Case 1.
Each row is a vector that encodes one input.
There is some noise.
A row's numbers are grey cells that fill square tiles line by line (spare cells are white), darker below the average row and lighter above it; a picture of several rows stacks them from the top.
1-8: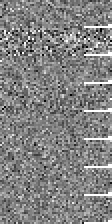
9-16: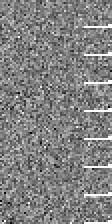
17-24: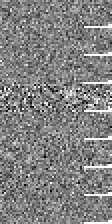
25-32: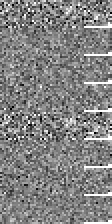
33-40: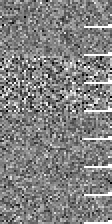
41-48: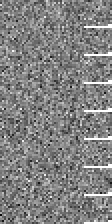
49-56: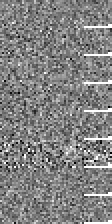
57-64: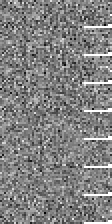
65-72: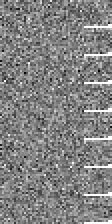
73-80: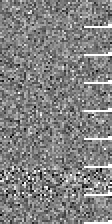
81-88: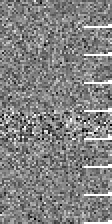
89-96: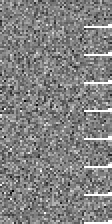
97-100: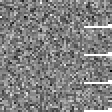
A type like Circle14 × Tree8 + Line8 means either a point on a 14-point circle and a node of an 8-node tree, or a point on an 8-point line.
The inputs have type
List2(Line5).
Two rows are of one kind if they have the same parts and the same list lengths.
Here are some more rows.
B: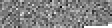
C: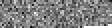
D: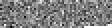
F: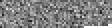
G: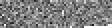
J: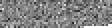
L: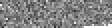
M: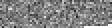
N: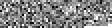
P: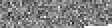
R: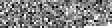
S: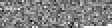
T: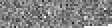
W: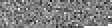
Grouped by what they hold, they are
B, F, J, L, M, P, S, T, W
C, D, G
N, R

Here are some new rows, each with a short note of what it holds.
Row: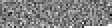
a list of two items
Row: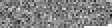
a list of two items
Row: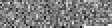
a list of one item
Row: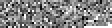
the empty list
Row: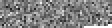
a list of one item
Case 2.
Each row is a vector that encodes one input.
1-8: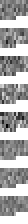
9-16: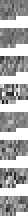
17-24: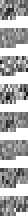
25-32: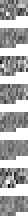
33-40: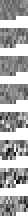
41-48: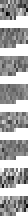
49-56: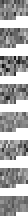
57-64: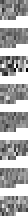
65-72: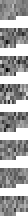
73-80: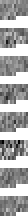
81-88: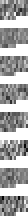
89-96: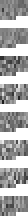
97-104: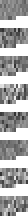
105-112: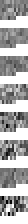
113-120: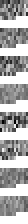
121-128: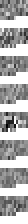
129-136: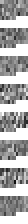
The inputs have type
Bool × (Tree13 + Unit).
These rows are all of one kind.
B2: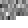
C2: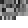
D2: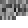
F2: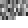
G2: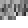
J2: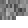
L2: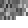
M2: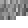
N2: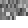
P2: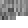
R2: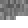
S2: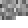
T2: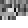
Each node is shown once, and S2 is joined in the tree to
B2 and L2.
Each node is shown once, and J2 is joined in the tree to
D2, F2 and P2.
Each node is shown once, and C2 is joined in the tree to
B2 and F2.
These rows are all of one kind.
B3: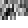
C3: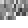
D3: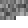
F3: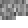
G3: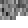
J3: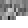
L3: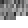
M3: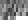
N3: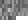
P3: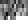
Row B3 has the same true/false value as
D3, M3 and P3.
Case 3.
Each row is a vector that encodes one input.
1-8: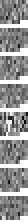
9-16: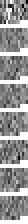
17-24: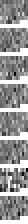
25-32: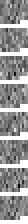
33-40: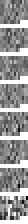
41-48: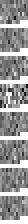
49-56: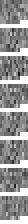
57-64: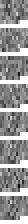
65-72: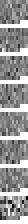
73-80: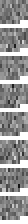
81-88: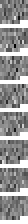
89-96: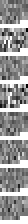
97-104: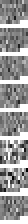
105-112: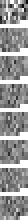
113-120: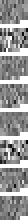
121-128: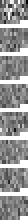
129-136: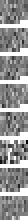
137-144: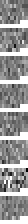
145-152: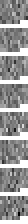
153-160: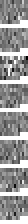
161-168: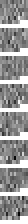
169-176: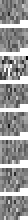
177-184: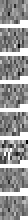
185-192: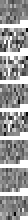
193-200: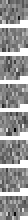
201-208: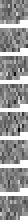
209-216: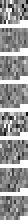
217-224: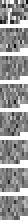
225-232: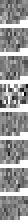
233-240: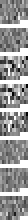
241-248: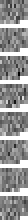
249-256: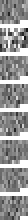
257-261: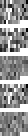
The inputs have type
Bool × Bool × Bool × Bool + Label6.
